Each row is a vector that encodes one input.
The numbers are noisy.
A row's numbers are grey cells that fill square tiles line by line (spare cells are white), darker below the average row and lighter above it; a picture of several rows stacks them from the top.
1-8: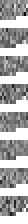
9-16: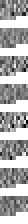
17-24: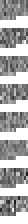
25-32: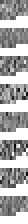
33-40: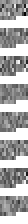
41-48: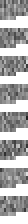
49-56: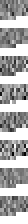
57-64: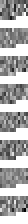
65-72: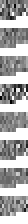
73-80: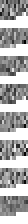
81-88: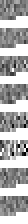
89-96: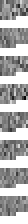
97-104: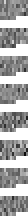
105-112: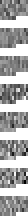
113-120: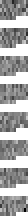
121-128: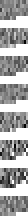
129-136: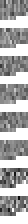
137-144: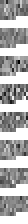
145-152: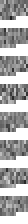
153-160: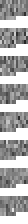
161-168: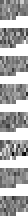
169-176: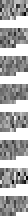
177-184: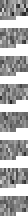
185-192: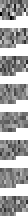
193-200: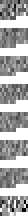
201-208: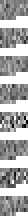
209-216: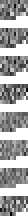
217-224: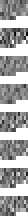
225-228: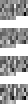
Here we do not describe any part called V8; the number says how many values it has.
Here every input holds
a value of V8, together with either a point on each of two 6-point circles, or a fixed value.
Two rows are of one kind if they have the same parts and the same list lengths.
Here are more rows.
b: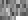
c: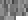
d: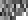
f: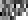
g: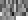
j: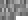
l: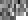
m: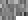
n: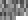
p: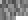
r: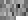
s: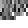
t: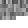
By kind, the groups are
b, j, l, m, r, s
c, d, f, g, n, p, t

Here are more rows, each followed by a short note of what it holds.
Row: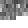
a value of V8
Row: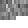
a point on each of two 6-point circles and a value of V8
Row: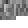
a point on each of two 6-point circles and a value of V8
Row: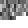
a point on each of two 6-point circles and a value of V8
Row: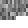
a point on each of two 6-point circles and a value of V8
